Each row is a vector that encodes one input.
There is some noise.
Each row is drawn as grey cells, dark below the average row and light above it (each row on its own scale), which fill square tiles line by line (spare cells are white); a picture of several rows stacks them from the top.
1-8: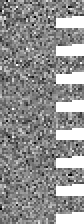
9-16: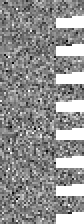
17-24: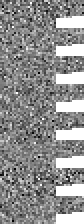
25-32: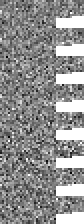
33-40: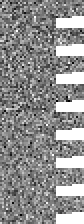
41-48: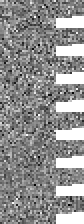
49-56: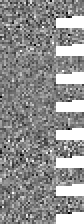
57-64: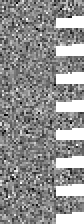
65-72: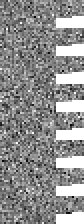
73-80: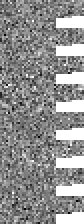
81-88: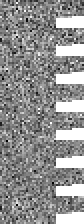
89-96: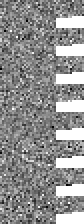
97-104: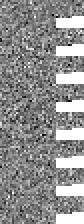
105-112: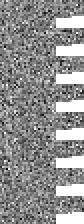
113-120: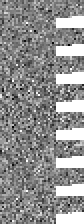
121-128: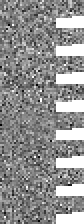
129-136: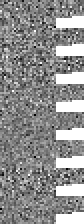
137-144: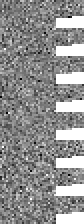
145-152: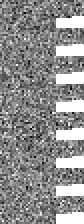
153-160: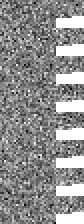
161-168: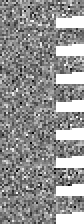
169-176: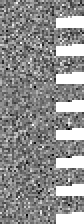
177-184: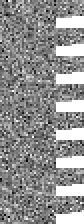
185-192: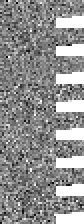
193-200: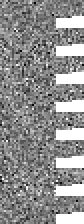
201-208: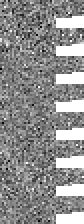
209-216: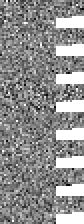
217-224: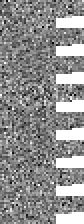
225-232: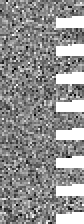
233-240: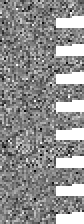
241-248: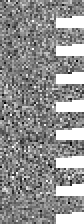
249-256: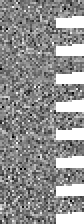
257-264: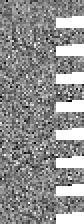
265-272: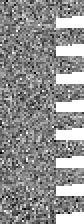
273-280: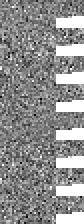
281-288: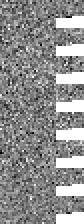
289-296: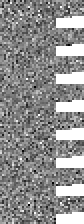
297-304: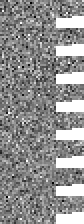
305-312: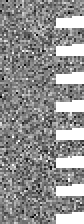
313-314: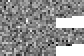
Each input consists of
a node of a 10-node tree, together with either one of 8 labels, or four true/false values.
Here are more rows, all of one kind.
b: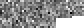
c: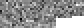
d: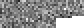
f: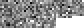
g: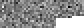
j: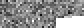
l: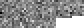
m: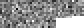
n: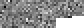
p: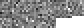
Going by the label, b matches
j, m and p.
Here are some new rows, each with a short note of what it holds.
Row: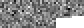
a node of a 10-node tree and four true/false values
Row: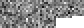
one of 8 labels and a node of a 10-node tree
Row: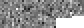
a node of a 10-node tree and four true/false values
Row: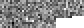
one of 8 labels and a node of a 10-node tree
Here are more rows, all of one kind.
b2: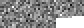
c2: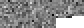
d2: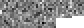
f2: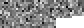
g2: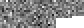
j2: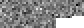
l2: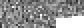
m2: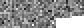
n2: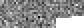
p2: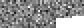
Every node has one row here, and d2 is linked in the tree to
f2.
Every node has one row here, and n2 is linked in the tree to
g2, l2 and m2.
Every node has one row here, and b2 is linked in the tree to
l2 and p2.
